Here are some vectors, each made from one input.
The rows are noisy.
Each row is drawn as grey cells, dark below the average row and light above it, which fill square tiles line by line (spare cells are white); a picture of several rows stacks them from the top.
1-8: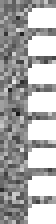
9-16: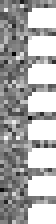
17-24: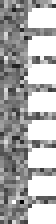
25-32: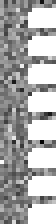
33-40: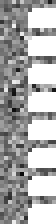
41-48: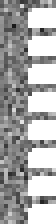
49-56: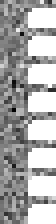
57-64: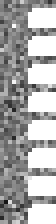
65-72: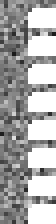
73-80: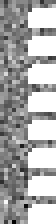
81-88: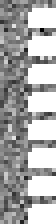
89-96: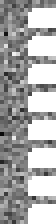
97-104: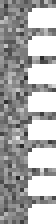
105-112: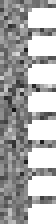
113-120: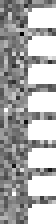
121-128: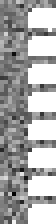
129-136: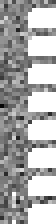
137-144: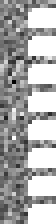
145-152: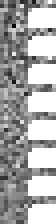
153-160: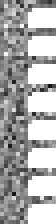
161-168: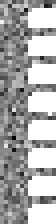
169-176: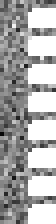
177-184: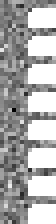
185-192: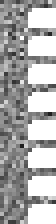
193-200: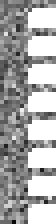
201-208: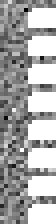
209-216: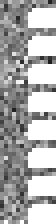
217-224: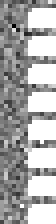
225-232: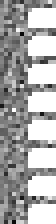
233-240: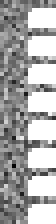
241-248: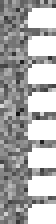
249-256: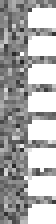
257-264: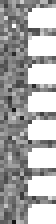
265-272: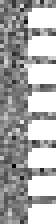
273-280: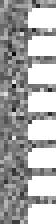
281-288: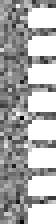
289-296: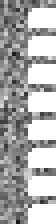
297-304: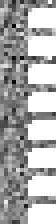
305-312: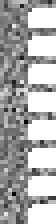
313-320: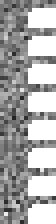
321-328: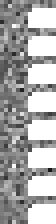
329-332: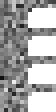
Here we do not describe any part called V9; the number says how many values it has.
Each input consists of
either a node of a 13-node tree and two values of V9, or a list of up to two points on a 7-point line.
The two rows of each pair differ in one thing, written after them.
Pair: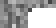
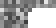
the place on the 7-point line in item 2 of the list
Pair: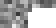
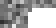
the place on the 7-point line in item 2 of the list
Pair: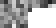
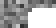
the place on the 7-point line in item 2 of the list
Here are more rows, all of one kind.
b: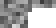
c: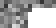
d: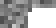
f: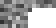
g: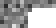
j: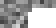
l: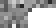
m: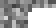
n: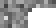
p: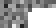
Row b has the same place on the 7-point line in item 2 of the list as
d and j.
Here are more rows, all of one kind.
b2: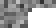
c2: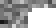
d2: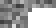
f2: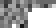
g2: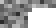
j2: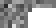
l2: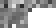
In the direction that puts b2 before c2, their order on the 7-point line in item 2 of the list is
g2, b2, l2, c2, d2, j2, f2.
